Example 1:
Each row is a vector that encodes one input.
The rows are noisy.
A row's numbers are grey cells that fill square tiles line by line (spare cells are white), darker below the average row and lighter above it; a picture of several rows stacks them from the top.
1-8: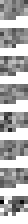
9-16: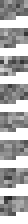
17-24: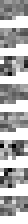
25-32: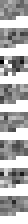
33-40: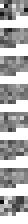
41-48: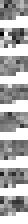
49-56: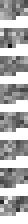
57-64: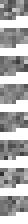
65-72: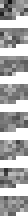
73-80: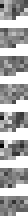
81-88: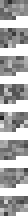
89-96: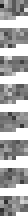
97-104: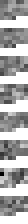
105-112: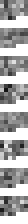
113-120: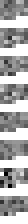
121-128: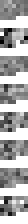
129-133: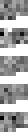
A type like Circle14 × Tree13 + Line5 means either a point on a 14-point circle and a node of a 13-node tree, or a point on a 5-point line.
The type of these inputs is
Bool × Bool × Bool × Bool.
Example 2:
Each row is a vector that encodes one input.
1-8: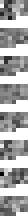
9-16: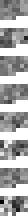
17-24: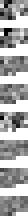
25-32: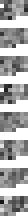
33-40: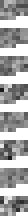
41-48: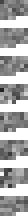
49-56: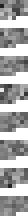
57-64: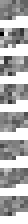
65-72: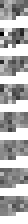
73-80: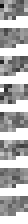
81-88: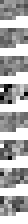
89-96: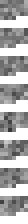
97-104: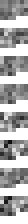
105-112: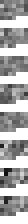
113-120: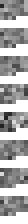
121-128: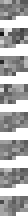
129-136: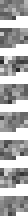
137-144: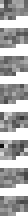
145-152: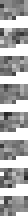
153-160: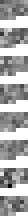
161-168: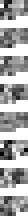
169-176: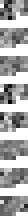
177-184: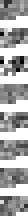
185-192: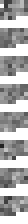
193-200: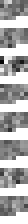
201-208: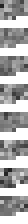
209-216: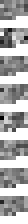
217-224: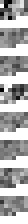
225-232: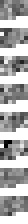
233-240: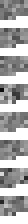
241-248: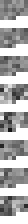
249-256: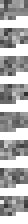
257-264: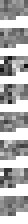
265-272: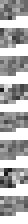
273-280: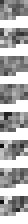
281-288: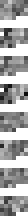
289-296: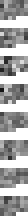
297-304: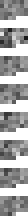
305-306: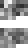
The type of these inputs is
Bool × Bool × Bool.
